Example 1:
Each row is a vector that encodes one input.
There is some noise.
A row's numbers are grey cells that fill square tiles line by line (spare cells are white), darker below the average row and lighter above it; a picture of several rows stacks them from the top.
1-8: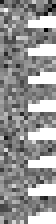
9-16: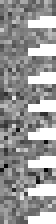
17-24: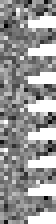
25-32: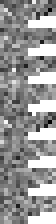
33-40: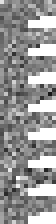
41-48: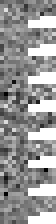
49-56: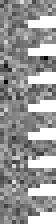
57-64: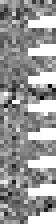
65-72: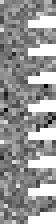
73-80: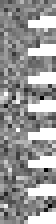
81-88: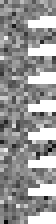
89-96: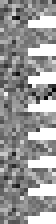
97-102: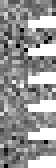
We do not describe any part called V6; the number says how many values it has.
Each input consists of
a value of V6, together with either a point on an 8-point line, or a point on a 9-point line.
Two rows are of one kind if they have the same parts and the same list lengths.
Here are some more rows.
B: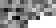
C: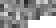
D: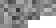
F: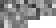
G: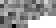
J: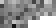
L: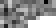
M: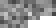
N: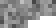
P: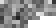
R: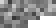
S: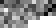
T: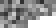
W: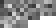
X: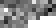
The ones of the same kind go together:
B, C, D, F, G, J, M, N, P, R, W
L, S, T, X

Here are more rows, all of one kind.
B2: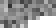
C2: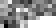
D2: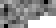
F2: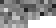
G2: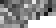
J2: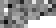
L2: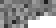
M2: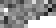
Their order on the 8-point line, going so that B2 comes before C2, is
G2, M2, J2, F2, B2, L2, D2, C2.
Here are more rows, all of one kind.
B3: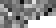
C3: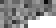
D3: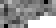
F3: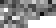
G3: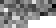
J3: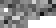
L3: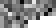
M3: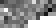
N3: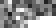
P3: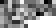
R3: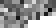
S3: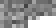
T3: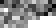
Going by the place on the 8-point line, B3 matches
L3 and R3.
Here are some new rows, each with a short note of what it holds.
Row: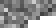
a point on an 8-point line and a value of V6
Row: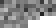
a point on an 8-point line and a value of V6
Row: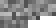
a point on a 9-point line and a value of V6
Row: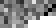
a point on an 8-point line and a value of V6
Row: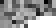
a point on an 8-point line and a value of V6
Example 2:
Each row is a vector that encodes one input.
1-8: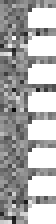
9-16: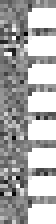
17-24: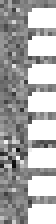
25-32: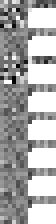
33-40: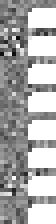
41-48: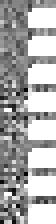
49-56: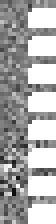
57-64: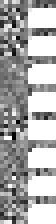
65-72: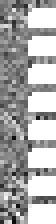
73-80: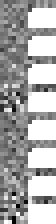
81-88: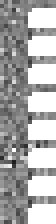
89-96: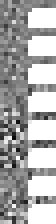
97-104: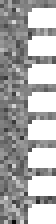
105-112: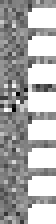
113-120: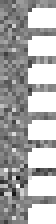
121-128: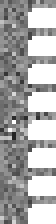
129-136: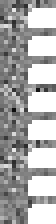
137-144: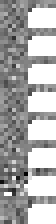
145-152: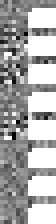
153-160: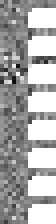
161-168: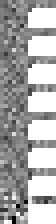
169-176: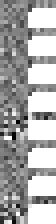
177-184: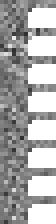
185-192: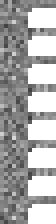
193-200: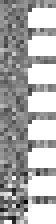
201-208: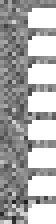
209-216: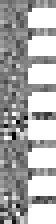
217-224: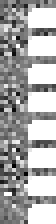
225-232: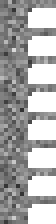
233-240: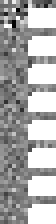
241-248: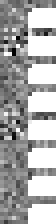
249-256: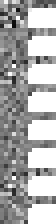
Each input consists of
either a point on a 6-point circle and one of 7 labels, or a point on a 17-point line.
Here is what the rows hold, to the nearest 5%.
About 30% of them hold a point on a 6-point circle and one of 7 labels. The rest hold a point on a 17-point line.
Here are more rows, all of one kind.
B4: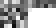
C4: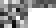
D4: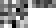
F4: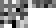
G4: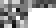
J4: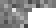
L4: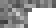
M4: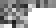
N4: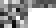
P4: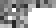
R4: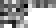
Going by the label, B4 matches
F4, L4, M4 and R4.
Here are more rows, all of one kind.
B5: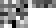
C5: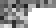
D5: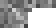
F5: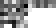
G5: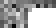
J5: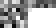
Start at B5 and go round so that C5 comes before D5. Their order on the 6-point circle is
B5, F5, C5, D5, G5, J5.
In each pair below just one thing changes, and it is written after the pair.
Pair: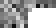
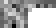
the label
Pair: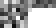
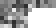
the place on the 6-point circle
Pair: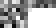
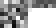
the label
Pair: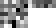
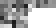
the place on the 6-point circle
